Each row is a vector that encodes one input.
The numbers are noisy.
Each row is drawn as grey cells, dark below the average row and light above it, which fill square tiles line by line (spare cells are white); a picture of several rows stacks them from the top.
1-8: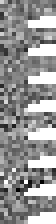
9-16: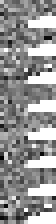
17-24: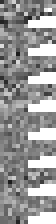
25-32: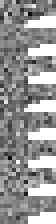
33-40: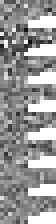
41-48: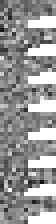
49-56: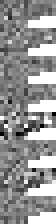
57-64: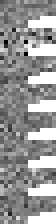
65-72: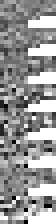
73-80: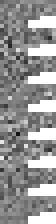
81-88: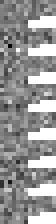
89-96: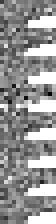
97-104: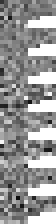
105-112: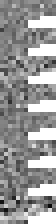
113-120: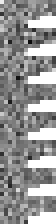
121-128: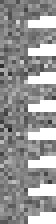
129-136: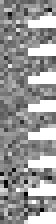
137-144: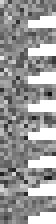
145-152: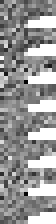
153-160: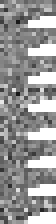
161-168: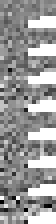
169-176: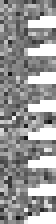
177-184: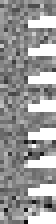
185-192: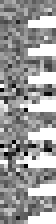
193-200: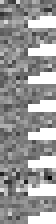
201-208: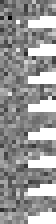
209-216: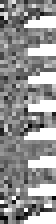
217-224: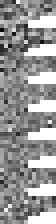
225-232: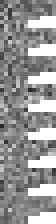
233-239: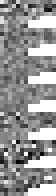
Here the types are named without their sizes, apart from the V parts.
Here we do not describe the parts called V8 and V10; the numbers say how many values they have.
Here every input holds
a true/false value and a value of V8, together with either a point on a line, or a value of V10.
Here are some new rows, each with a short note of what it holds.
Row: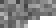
a point on a line, a true/false value and a value of V8
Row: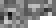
a true/false value, a value of V8 and a value of V10
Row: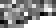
a true/false value, a value of V8 and a value of V10
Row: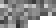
a true/false value, a value of V8 and a value of V10
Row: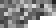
a true/false value, a value of V8 and a value of V10
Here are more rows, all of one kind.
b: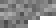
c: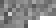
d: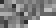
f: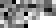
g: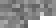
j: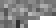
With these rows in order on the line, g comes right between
b and j.
